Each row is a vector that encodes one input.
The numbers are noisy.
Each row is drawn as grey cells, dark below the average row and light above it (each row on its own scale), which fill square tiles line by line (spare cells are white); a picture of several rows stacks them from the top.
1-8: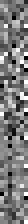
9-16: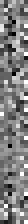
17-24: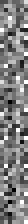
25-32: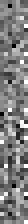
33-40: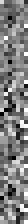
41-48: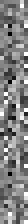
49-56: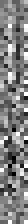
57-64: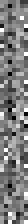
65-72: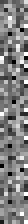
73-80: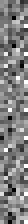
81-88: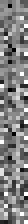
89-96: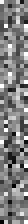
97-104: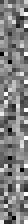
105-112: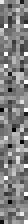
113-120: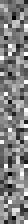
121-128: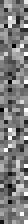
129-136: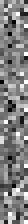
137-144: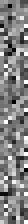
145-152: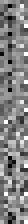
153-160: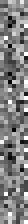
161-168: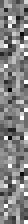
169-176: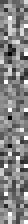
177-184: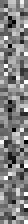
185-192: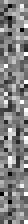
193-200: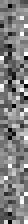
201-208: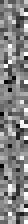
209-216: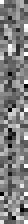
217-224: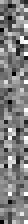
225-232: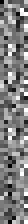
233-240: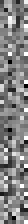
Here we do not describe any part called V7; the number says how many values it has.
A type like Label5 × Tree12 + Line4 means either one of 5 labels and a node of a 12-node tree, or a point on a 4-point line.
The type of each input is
(Bool × Bool × Bool × Bool + Line8) × V7 + Line9.
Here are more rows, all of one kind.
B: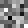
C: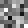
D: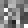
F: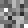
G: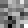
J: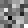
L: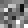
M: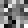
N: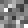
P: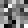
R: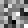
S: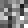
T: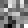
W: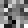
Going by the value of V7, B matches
C, F and J.
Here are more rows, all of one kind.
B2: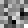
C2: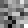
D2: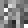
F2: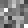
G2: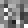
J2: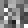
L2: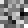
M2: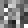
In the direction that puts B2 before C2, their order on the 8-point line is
F2, D2, M2, J2, B2, G2, L2, C2.
